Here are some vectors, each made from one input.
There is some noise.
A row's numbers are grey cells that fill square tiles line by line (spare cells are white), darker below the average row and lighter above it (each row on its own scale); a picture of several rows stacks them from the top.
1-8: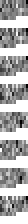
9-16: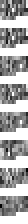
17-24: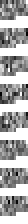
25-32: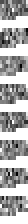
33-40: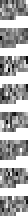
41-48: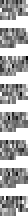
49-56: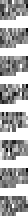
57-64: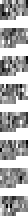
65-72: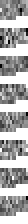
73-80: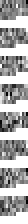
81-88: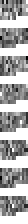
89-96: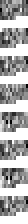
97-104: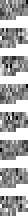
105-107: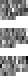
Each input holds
one of 7 labels, together with either a point on a 5-point line, or a point on a 6-point line.
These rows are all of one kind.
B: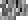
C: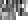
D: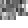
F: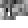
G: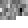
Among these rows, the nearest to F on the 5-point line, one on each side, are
C and G.
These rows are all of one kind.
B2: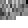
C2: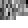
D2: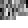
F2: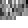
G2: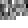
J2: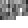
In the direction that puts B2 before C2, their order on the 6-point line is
G2, F2, D2, B2, C2, J2.
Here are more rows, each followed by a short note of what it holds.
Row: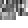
one of 7 labels and a point on a 5-point line
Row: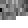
one of 7 labels and a point on a 6-point line
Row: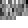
one of 7 labels and a point on a 6-point line
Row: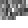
one of 7 labels and a point on a 5-point line
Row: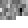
one of 7 labels and a point on a 5-point line
